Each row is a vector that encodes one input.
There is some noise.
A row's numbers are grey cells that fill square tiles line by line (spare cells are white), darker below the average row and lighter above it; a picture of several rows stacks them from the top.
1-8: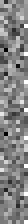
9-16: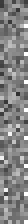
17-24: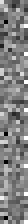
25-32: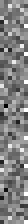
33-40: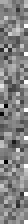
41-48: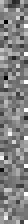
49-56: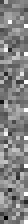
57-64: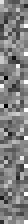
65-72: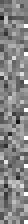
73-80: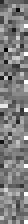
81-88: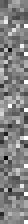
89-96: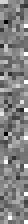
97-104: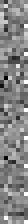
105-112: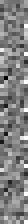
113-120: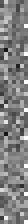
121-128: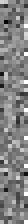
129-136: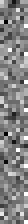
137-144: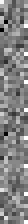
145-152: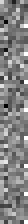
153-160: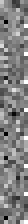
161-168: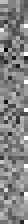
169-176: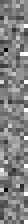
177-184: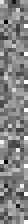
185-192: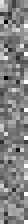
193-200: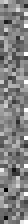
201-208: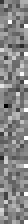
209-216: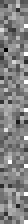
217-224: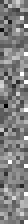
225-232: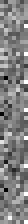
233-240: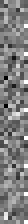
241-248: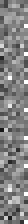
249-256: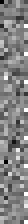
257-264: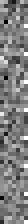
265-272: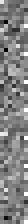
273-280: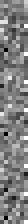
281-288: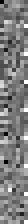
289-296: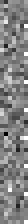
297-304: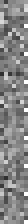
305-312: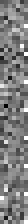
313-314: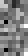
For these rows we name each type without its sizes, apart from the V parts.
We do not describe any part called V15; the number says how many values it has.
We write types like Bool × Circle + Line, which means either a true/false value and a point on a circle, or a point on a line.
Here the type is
Line × (Line + V15).
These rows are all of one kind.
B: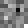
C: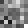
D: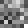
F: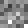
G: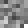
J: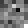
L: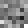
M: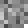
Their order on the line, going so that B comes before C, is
L, G, F, M, B, J, C, D.
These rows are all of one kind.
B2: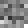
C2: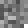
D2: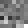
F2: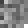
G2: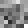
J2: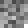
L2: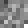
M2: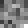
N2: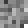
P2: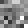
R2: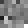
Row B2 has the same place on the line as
C2, G2, J2 and N2.
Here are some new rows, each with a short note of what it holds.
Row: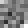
a point on each of two lines
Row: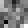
a point on each of two lines
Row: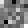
a point on each of two lines
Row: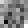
a point on each of two lines
